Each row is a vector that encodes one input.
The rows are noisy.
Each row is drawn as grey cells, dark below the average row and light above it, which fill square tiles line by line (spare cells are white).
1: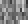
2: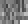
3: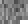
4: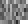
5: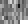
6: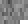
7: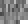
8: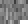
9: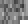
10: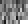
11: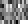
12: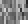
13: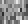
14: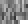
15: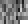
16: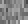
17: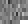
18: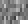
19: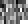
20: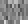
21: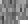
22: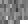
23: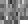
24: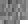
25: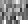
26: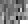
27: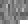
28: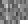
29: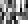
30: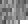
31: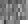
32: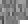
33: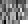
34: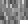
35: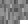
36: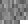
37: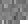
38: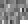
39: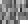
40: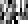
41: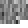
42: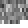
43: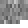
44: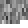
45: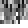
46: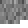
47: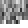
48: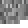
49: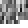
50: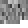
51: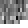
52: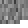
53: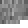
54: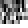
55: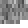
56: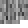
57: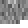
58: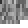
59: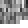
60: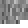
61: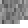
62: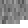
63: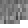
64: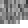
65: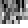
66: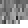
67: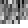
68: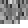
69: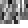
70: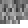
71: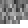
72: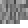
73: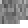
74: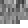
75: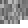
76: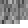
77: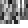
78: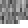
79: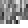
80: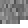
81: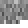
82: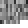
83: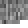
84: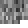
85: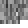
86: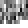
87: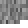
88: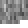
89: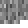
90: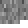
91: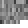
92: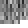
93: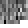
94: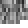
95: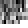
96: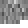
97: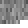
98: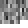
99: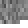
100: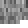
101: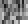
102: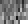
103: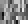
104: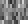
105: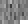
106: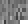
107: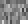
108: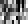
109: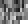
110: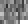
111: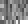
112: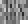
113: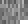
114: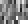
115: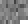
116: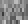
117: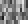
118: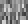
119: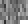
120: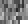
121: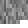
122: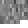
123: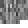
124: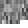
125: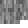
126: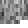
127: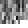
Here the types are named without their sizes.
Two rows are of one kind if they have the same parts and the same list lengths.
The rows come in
4 kinds.
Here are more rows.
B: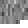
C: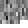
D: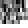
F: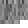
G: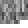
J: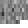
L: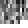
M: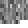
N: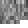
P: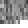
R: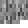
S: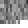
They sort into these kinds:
B, G, J
C, L
D, F, M, R
N, P, S

